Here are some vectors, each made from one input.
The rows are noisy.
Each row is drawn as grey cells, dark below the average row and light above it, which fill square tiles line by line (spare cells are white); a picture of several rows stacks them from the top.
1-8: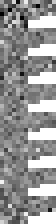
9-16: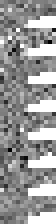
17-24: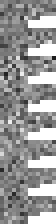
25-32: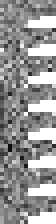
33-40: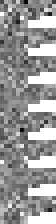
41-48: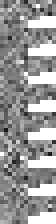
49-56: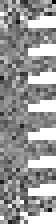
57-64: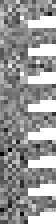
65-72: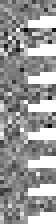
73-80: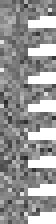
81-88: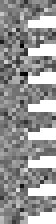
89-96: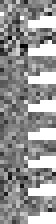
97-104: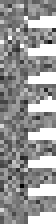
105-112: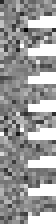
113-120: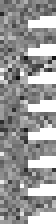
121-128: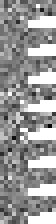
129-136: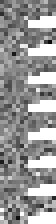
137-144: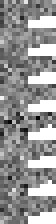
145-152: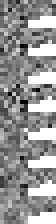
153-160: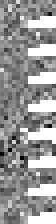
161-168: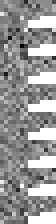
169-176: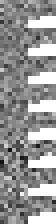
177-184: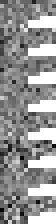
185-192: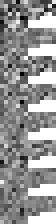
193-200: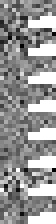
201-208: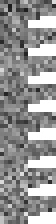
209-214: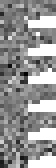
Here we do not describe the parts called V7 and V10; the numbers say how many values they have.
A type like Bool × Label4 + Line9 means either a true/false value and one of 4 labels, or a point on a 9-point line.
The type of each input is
(Circle9 + Line8) × V7 × V10.
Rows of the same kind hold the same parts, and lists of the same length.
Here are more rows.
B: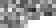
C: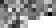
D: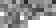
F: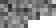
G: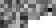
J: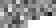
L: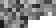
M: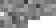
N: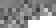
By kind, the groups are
B, D, G, J, L, M, N
C, F

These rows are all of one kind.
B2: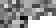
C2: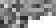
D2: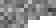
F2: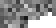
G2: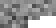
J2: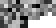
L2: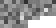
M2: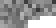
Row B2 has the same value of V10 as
J2 and L2.
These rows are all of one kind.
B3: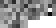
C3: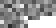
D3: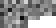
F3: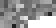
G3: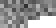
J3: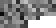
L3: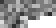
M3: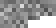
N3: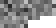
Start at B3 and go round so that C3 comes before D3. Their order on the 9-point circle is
B3, M3, G3, N3, C3, J3, F3, L3, D3.
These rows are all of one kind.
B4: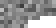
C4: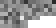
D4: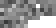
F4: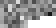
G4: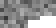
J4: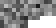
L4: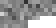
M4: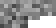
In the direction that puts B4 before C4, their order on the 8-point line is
D4, B4, F4, M4, J4, L4, C4, G4.
